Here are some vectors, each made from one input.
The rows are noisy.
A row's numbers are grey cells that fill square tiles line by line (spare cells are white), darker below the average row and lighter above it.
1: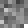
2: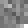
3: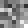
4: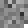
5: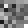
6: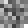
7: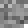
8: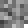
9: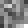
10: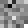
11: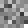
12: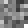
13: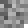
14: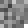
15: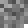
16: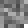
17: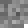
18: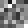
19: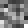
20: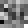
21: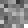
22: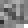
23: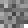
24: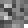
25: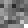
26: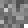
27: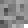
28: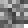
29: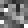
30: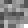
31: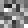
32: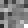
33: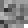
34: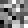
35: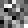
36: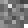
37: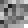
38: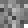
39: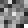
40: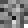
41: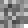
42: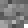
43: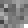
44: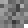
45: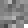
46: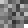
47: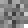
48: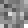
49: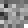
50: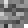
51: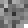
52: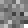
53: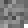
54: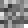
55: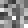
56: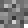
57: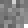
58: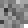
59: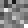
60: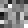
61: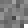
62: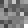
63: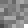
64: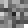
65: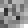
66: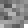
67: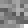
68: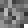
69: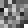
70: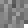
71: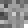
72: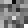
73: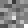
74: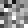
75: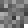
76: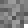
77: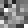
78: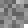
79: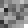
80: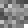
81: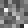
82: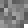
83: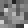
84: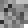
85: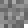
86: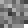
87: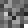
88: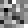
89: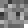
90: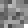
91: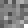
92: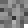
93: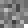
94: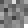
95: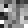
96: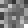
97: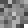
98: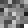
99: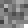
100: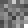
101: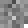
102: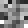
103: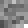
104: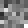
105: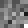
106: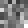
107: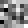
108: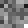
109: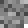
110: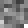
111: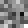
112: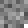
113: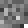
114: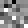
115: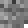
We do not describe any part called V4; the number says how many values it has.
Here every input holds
a true/false value, together with either a node of an 8-node tree, or a value of V4.
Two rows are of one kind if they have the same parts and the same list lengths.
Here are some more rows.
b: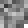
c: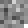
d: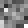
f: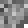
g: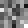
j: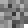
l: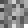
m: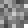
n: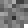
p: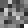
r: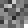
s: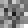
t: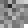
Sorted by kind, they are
b, c, d, f, l, m, r, t
g, j, n, p, s

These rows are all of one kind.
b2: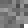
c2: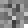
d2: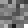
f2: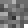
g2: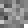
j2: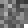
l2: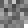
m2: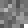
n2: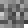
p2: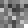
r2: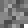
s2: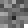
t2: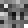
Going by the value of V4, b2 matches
m2, n2 and r2.
